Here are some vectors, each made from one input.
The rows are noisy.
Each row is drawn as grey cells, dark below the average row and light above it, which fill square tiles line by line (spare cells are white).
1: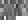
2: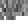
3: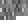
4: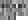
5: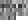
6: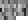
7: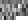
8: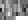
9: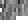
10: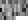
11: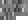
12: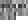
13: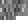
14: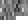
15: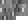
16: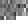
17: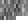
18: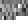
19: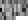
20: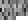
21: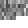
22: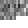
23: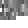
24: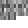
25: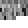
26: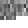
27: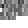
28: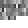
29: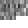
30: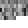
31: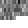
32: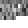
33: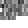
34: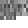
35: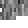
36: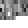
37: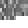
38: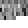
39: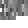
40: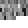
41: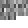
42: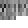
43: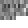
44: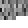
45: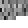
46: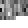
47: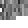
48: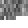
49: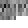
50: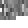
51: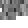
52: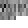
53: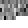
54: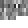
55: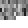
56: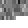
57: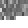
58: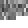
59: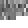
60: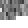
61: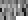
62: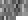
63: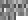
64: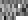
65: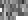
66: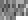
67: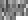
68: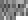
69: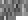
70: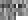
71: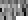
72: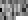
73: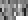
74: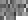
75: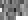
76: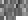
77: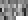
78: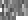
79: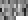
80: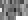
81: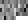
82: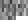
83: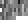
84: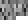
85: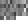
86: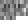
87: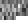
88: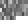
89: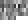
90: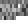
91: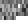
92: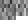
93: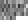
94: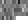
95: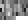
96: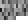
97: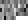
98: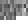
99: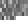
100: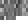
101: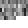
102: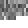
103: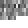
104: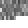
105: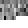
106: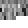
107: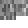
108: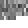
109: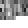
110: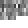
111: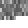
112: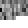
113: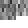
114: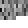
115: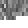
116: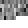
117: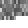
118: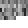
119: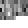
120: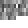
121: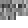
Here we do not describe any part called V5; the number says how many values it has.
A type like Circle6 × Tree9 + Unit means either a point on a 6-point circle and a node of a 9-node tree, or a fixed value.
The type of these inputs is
Bool × (Line7 + V5) + Tree7.
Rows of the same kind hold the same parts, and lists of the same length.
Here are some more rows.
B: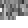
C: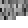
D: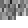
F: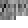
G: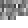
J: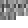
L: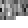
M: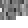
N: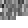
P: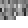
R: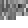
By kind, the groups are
B, D, F, G, J, M, N
C, L, P
R

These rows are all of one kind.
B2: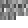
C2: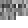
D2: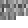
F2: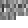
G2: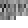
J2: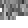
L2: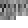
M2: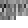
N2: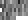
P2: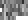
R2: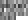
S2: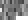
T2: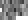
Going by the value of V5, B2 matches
D2, F2 and R2.
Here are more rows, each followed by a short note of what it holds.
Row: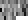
a node of a 7-node tree
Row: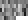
a node of a 7-node tree
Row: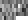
a node of a 7-node tree
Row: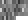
a point on a 7-point line and a true/false value
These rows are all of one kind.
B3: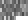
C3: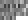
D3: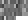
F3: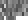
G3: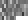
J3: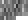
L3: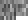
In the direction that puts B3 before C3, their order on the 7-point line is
F3, G3, B3, C3, L3, J3, D3.
